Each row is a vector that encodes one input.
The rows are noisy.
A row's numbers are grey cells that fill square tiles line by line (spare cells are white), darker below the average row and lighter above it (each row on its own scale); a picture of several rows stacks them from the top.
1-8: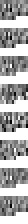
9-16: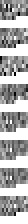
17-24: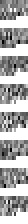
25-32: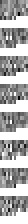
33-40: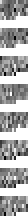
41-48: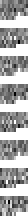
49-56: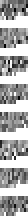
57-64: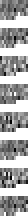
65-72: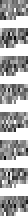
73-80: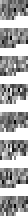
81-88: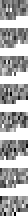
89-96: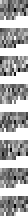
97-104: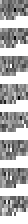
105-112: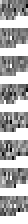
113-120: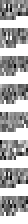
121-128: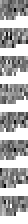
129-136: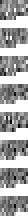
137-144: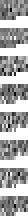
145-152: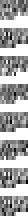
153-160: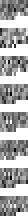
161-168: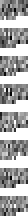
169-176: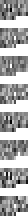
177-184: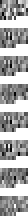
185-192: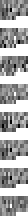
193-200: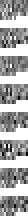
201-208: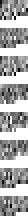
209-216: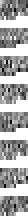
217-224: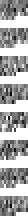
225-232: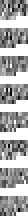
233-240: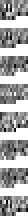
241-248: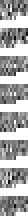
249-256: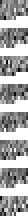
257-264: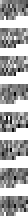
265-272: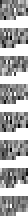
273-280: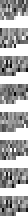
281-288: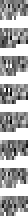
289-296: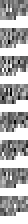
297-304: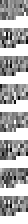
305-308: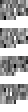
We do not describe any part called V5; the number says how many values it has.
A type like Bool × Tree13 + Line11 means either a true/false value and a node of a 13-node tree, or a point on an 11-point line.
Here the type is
Bool × (Line9 + List2(V5)).
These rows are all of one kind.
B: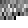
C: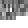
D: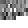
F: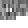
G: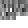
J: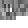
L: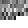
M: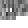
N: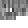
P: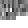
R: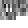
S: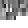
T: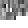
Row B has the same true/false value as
D and L.
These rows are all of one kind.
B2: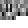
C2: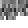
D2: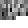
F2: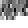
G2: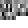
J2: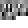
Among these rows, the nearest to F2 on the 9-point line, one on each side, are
D2 and J2.
